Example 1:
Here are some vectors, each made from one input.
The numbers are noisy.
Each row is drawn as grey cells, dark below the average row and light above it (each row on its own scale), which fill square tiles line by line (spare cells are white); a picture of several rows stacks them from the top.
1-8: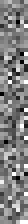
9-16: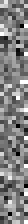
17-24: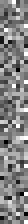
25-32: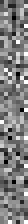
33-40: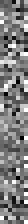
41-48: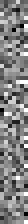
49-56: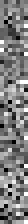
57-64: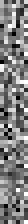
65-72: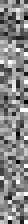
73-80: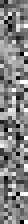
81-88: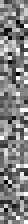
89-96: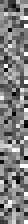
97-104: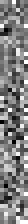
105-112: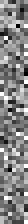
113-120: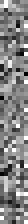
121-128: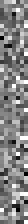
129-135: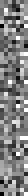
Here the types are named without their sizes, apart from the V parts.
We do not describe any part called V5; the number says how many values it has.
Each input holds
a label, a true/false value and a value of V5.
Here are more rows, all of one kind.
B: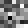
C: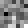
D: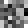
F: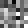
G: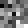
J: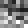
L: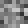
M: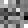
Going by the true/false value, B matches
G and L.
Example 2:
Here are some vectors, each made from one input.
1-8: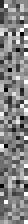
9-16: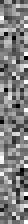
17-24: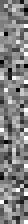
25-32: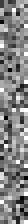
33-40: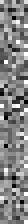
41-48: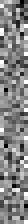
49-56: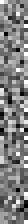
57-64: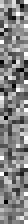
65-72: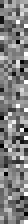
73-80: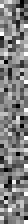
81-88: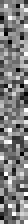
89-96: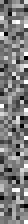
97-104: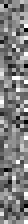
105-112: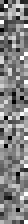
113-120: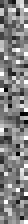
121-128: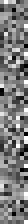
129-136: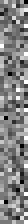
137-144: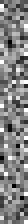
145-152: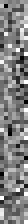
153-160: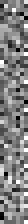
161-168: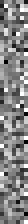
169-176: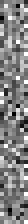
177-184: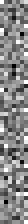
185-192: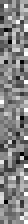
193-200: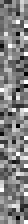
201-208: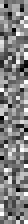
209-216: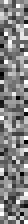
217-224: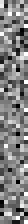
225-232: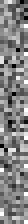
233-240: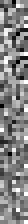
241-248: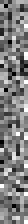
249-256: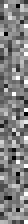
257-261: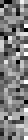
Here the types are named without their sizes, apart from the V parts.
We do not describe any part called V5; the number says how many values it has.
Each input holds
a list of items, each a point on a line and a value of V5.
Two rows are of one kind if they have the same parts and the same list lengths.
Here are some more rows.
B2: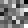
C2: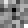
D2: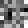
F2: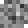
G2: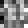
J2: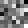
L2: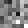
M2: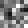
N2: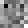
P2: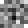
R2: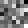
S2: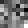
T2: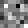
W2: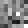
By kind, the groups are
B2, J2, R2
C2, F2, L2, N2, P2, W2
D2, G2, M2
S2, T2

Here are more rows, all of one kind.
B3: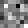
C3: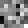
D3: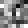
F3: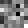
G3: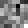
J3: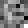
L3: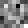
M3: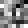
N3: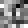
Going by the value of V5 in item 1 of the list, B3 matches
D3, M3 and N3.
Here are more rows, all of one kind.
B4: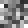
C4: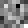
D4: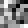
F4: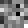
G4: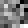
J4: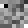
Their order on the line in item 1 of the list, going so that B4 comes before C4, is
J4, B4, D4, G4, C4, F4.
